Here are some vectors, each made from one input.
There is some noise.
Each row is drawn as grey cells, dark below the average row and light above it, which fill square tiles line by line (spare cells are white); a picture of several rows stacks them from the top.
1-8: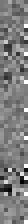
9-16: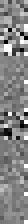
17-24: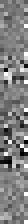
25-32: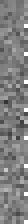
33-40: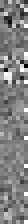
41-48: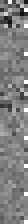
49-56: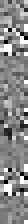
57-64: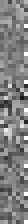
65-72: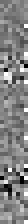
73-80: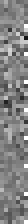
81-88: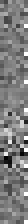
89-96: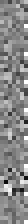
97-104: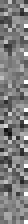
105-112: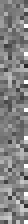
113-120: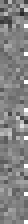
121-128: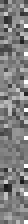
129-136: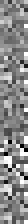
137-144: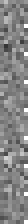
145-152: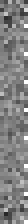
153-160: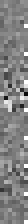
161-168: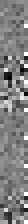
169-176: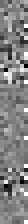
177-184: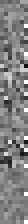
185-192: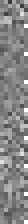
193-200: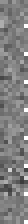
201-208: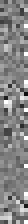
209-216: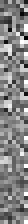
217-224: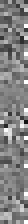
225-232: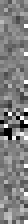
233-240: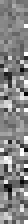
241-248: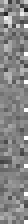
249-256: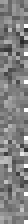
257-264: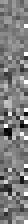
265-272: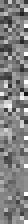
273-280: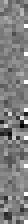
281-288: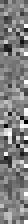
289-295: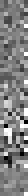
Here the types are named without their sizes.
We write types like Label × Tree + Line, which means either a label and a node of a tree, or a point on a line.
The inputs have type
Bool × Tree × Tree × (Tree + Unit) × (Tree + Unit).
